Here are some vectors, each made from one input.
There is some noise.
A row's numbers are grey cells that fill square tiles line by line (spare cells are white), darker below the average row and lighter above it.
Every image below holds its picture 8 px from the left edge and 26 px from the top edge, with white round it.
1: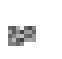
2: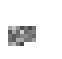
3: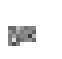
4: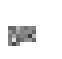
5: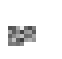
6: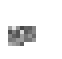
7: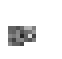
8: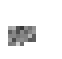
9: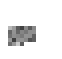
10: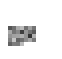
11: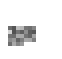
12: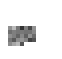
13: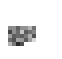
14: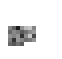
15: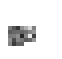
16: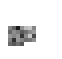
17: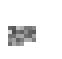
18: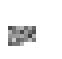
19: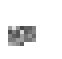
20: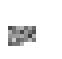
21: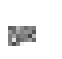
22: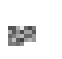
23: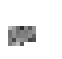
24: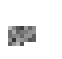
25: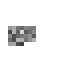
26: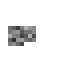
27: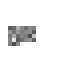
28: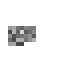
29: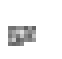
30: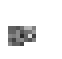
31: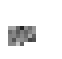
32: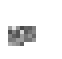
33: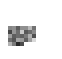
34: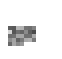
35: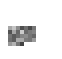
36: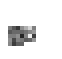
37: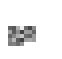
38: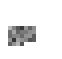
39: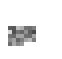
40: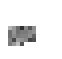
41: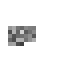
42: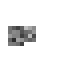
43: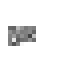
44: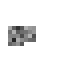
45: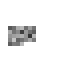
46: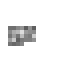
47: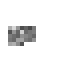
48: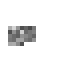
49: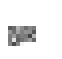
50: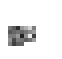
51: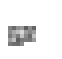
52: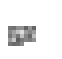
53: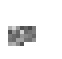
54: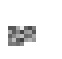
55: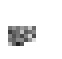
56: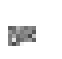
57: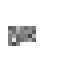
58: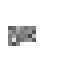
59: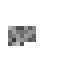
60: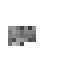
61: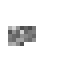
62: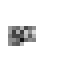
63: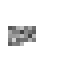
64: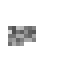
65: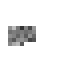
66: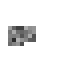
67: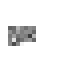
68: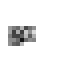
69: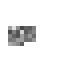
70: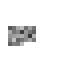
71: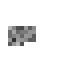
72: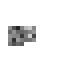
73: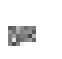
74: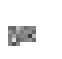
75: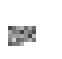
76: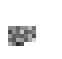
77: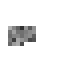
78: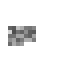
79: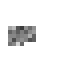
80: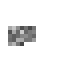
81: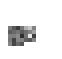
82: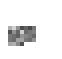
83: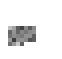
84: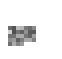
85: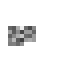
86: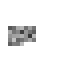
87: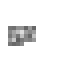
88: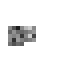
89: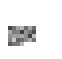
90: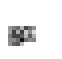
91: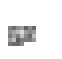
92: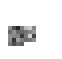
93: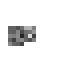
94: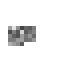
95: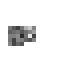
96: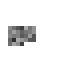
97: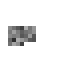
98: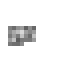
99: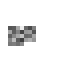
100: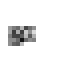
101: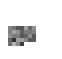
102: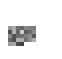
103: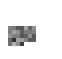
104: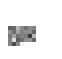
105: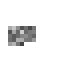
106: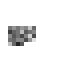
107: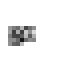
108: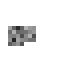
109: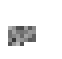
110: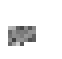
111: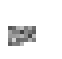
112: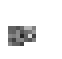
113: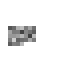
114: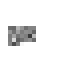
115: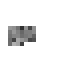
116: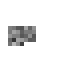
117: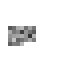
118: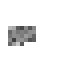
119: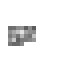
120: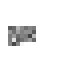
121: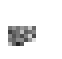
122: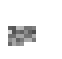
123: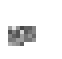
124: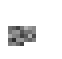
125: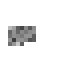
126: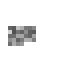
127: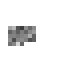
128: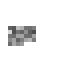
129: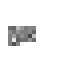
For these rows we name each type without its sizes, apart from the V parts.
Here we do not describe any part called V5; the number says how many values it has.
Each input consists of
either two values of V5, or a list of points on a line.
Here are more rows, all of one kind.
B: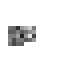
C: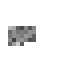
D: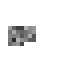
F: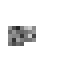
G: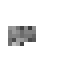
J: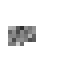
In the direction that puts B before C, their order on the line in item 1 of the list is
B, F, D, G, C, J.
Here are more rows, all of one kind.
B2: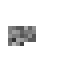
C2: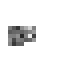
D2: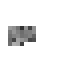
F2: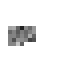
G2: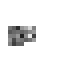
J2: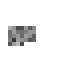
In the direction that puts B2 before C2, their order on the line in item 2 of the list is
B2, D2, F2, C2, G2, J2.
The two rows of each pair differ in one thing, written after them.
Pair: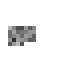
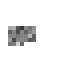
the place on the line in item 1 of the list
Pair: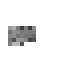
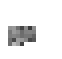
the place on the line in item 1 of the list
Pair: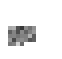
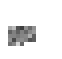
the place on the line in item 2 of the list
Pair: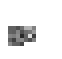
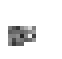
the place on the line in item 2 of the list
